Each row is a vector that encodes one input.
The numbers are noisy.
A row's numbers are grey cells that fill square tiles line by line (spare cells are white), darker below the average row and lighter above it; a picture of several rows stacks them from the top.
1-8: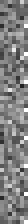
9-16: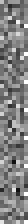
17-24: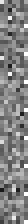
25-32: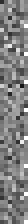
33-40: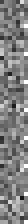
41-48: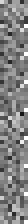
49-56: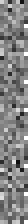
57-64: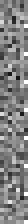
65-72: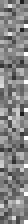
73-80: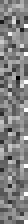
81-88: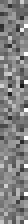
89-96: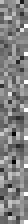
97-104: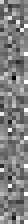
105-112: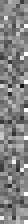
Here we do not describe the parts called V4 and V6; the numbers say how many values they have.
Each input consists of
three true/false values, together with either a point on a 5-point line and a value of V6, or a value of V4.
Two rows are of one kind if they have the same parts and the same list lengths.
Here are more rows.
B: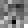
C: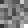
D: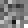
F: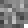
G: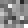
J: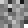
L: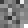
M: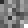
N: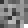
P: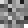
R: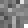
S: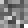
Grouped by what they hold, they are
B, D, F, M, S
C, G, J, L, N, P, R

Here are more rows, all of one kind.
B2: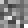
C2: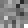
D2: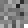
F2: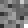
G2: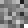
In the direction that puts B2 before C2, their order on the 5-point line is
F2, D2, B2, C2, G2.
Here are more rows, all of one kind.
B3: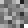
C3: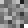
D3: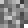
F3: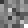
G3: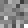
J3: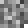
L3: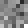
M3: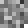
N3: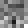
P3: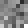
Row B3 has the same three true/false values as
C3, D3, J3 and M3.
